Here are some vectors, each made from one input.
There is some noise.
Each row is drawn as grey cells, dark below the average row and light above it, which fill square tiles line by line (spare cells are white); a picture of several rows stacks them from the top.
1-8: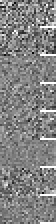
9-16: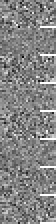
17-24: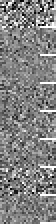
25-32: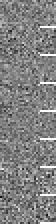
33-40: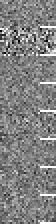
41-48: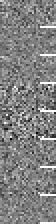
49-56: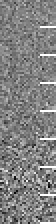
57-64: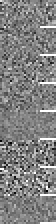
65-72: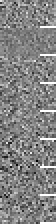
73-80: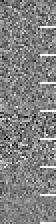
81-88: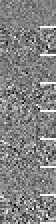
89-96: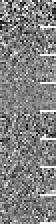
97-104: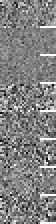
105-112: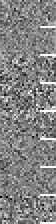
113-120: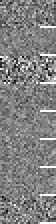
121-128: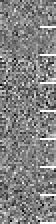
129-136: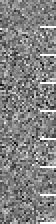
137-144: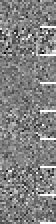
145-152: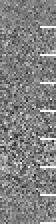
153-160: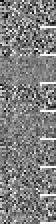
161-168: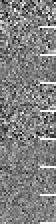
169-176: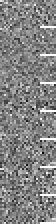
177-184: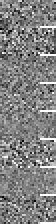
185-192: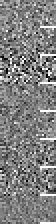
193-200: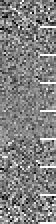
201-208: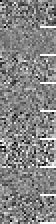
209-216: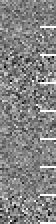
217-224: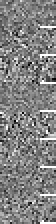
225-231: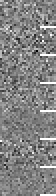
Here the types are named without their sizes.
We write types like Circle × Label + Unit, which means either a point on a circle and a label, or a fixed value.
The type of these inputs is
List(Line).
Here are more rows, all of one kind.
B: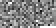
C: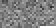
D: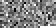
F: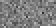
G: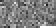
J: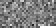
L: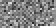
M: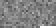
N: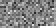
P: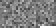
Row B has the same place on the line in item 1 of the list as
L and M.
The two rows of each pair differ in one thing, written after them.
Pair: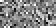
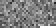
the place on the line in item 1 of the list
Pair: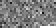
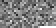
the place on the line in item 1 of the list
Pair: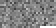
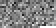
the place on the line in item 2 of the list
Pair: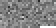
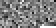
the place on the line in item 2 of the list
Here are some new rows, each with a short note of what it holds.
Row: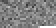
a list of one item
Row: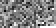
the empty list
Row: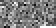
a list of two items
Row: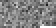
a list of two items
